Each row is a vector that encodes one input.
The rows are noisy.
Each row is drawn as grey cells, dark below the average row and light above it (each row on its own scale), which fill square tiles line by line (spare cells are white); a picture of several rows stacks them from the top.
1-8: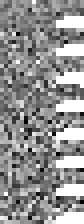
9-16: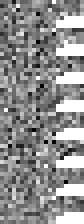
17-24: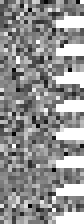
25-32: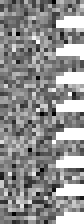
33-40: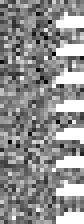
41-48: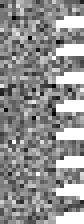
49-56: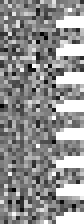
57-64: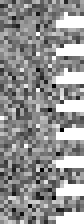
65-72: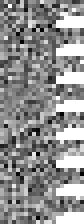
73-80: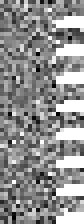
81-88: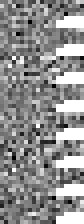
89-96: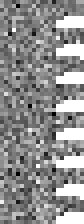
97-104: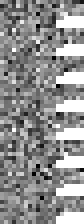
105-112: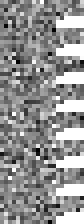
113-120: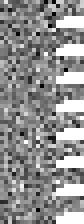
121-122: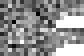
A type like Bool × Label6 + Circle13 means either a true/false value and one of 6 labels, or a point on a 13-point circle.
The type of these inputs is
Bool × Line4 × (Line4 + Line5).
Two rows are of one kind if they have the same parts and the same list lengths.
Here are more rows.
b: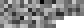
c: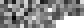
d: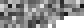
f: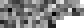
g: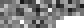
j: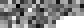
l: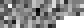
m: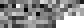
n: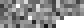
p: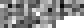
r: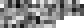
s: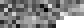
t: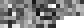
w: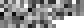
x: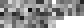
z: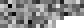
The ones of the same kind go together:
b, c, f, l, m, n, s, t, w, x
d, g, j, p, r, z

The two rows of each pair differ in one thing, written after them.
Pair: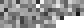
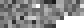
the place on the 5-point line
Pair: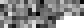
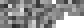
the place on the 5-point line
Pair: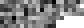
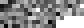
the place on the 4-point line
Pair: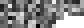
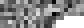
the true/false value
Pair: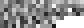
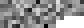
the place on the 5-point line
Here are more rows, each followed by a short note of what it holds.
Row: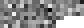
a point on a 4-point line, a point on a 5-point line and a true/false value
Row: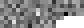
a point on each of two 4-point lines and a true/false value
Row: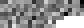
a point on each of two 4-point lines and a true/false value
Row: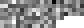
a point on each of two 4-point lines and a true/false value
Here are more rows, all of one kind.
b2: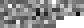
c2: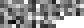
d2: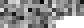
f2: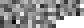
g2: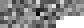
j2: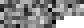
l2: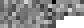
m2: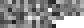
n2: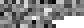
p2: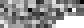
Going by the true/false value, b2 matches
d2, g2 and p2.
